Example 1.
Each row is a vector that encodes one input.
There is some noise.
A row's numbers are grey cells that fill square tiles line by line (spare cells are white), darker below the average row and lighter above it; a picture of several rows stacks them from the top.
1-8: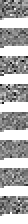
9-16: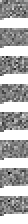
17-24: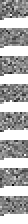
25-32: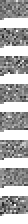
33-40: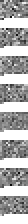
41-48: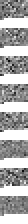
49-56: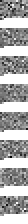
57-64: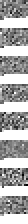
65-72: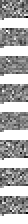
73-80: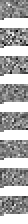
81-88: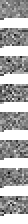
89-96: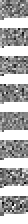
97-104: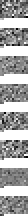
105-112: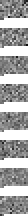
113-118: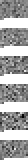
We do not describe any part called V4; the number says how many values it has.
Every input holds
a value of V4, together with either one of 12 labels, or a point on an 11-point line.
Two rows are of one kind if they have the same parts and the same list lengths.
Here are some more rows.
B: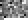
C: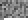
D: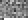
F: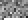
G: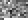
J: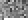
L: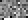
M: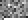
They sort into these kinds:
B, G, L, M
C, D, F, J

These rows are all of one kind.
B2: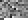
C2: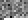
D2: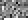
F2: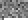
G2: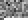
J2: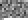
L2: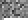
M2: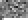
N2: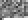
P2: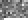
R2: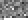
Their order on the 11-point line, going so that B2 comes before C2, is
N2, B2, R2, G2, M2, L2, D2, F2, J2, C2, P2.
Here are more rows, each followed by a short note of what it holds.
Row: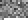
a point on an 11-point line and a value of V4
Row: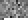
one of 12 labels and a value of V4
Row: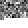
a point on an 11-point line and a value of V4
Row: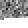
a point on an 11-point line and a value of V4
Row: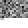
a point on an 11-point line and a value of V4
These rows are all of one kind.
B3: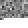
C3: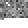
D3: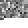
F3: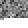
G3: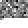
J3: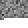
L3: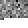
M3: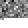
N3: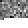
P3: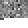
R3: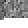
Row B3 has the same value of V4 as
D3, G3 and J3.
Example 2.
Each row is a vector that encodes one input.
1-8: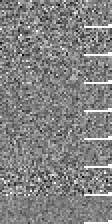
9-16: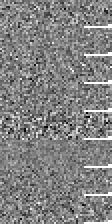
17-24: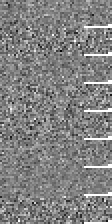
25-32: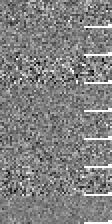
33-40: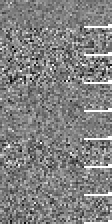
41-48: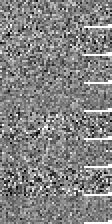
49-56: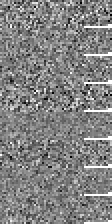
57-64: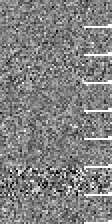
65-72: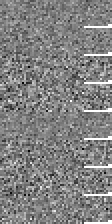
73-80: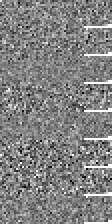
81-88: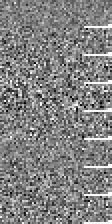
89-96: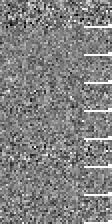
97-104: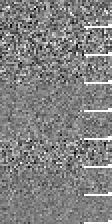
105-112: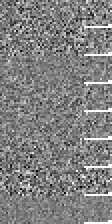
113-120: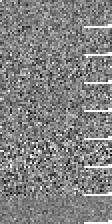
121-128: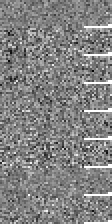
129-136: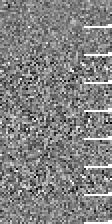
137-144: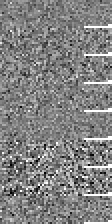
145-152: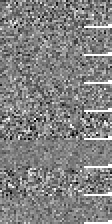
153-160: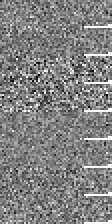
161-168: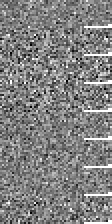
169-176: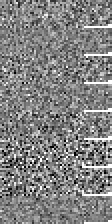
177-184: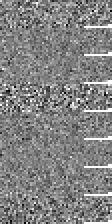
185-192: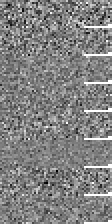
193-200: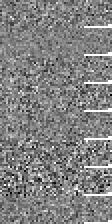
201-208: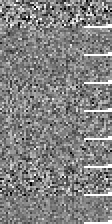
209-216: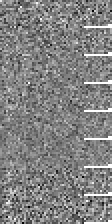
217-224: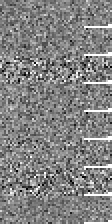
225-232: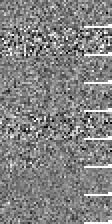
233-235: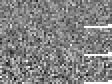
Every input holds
a point on a 20-point circle and a point on a 4-point line, together with either a point on an 18-point circle, or a fixed value.
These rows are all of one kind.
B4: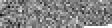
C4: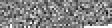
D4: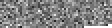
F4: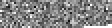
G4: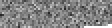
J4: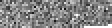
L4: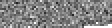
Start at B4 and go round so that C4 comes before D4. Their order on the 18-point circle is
B4, C4, F4, L4, J4, G4, D4.
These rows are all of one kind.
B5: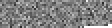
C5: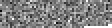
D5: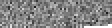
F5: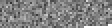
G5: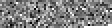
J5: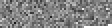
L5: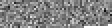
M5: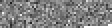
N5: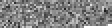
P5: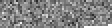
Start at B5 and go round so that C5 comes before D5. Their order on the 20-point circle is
B5, M5, C5, P5, D5, J5, F5, L5, G5, N5.
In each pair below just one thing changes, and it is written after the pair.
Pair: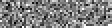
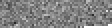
the place on the 18-point circle
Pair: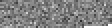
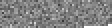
the place on the 20-point circle
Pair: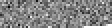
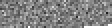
the place on the 4-point line
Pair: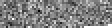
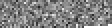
the place on the 20-point circle
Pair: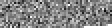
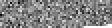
the place on the 4-point line
